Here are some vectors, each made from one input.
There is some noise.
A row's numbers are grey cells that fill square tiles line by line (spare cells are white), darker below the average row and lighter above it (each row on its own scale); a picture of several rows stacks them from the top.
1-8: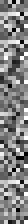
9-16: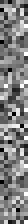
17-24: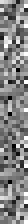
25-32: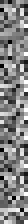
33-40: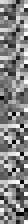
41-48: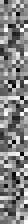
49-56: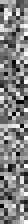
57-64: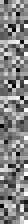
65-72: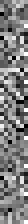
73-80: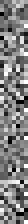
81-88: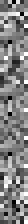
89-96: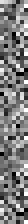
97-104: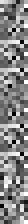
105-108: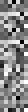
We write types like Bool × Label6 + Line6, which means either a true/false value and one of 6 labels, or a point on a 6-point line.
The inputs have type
Label11.
